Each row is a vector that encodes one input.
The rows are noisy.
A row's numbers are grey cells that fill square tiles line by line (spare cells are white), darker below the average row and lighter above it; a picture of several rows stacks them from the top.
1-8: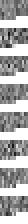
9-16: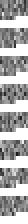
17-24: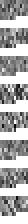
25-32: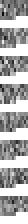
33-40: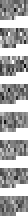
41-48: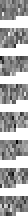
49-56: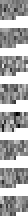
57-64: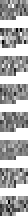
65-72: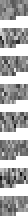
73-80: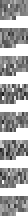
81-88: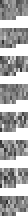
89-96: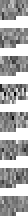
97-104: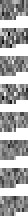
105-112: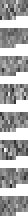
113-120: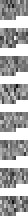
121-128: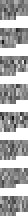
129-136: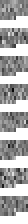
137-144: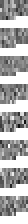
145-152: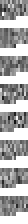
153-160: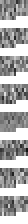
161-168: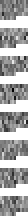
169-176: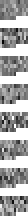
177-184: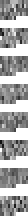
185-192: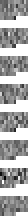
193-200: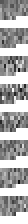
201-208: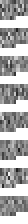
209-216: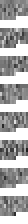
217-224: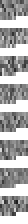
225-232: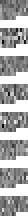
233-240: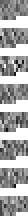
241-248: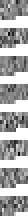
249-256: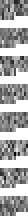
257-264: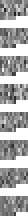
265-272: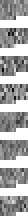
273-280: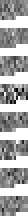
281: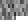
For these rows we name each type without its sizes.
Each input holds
a point on a circle and a label, together with either a fixed value, or three true/false values.
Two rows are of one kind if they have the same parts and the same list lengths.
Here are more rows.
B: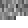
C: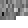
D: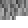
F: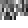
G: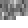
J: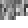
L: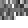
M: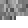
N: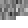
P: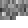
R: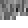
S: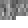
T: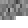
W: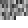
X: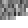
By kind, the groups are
B, C, F, G, J, M, N, P, T, W, X
D, L, R, S

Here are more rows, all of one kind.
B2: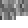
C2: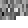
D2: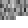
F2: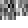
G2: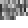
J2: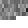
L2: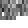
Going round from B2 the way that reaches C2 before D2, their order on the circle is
B2, C2, D2, G2, L2, J2, F2.
